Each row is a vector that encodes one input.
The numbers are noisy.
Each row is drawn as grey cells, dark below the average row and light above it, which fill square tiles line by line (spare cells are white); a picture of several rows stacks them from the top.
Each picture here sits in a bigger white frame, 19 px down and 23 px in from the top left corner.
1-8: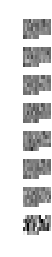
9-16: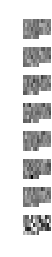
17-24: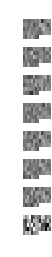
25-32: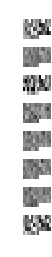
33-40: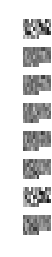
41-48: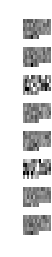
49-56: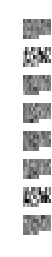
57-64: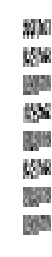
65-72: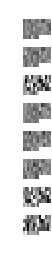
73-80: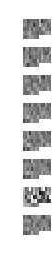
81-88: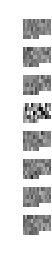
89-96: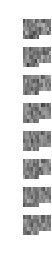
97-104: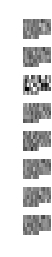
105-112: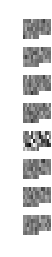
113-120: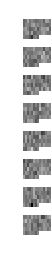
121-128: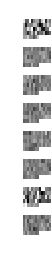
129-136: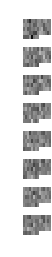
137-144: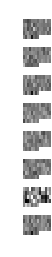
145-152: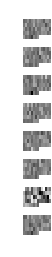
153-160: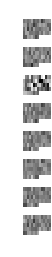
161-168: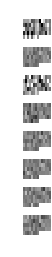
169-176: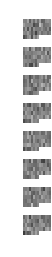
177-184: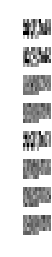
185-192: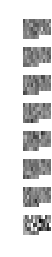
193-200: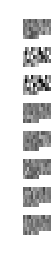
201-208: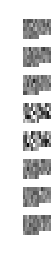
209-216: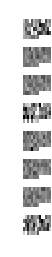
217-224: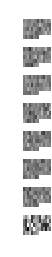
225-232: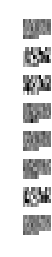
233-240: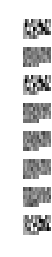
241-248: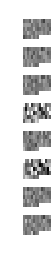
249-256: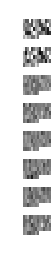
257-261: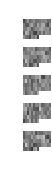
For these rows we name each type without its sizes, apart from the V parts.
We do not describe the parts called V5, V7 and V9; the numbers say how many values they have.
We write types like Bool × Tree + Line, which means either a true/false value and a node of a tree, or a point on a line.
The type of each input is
Bool × V7 + Line × (Line + V9) × V5.
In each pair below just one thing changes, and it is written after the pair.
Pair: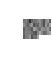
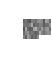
the place on the line
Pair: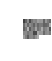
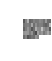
the value of V5
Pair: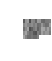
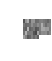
the value of V9
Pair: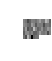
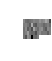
the place on the line
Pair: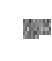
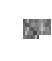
the value of V5
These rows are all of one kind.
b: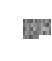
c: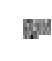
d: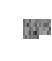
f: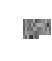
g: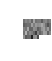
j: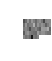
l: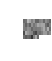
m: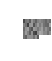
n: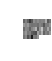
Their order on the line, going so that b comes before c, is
f, j, b, d, g, c, l, n, m.
